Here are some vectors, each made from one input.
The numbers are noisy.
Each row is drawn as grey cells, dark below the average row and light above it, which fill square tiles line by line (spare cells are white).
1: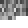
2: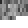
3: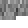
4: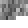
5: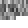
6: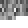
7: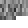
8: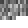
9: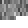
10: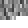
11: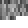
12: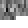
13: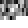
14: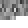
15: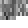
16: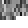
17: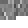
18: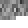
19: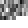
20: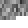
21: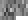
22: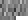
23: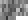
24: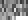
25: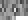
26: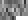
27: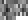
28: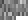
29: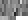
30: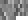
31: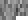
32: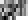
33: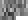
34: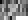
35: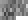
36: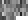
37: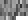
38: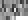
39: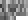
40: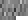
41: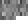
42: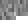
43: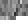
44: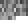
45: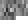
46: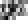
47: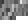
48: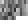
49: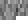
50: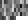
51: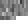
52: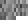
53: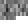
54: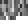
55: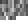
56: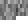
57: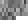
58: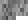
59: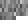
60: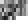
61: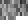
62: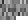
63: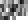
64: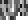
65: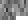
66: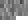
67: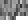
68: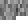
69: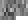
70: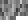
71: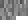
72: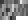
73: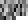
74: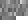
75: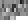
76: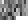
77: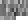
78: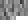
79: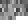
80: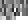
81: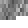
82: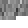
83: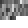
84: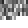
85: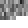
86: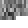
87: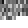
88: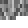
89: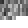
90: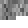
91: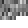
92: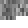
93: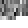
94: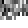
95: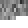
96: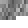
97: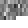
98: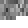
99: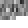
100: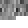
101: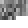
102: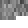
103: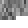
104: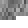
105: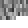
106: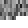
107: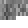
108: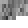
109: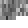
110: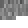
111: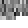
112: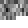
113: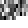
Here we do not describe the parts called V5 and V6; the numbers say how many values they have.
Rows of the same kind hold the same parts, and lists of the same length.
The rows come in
3 kinds.
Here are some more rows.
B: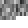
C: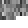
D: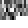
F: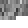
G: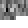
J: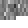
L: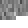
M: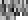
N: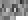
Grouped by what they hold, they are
B, F, J, M, N
C, L
D, G

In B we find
a point on a 4-point line and a true/false value.
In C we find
a true/false value and a value of V6.
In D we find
a value of V5.
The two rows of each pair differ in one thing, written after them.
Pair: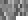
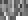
the place on the 4-point line
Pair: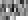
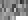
the place on the 4-point line
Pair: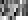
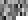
the place on the 4-point line
